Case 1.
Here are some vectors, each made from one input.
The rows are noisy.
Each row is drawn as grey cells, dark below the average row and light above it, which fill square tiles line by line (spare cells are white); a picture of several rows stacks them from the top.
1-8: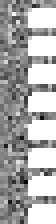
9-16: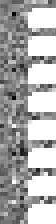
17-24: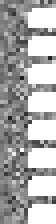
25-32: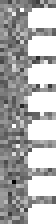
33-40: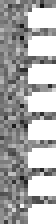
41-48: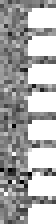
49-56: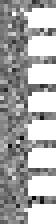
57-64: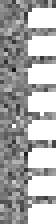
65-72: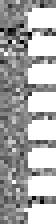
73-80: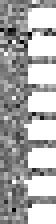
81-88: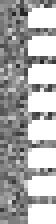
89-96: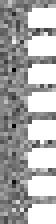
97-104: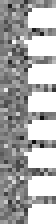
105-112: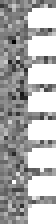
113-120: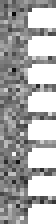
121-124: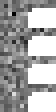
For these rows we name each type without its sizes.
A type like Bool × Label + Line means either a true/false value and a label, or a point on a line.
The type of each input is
Label × Label + Unit.
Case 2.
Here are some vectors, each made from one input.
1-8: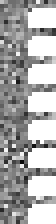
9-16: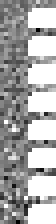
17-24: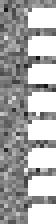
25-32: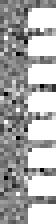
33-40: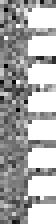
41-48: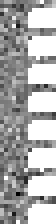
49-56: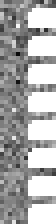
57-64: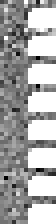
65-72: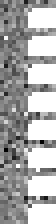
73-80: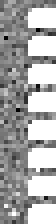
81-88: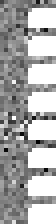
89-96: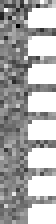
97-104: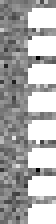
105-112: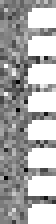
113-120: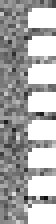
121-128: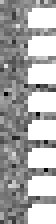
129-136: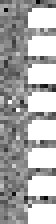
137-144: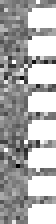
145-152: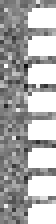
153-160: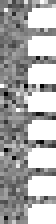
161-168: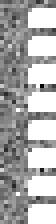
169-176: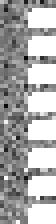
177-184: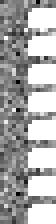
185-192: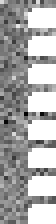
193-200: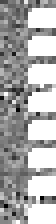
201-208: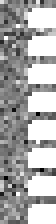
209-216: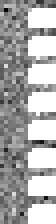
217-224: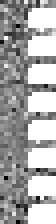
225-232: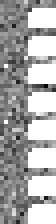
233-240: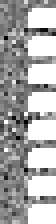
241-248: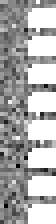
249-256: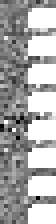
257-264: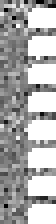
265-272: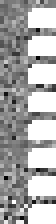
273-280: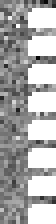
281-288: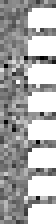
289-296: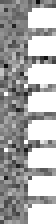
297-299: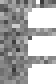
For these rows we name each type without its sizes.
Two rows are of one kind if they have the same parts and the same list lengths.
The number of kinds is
2.
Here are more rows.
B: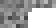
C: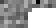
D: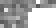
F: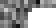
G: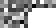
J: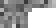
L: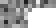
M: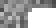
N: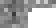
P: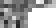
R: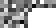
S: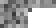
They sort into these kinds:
B, C, D, F, J, L, M, N, P, S
G, R

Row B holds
a point on a circle and three true/false values.
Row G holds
a fixed value.
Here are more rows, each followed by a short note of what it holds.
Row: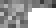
a point on a circle and three true/false values
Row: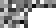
a fixed value
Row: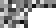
a fixed value
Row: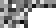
a fixed value
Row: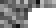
a point on a circle and three true/false values
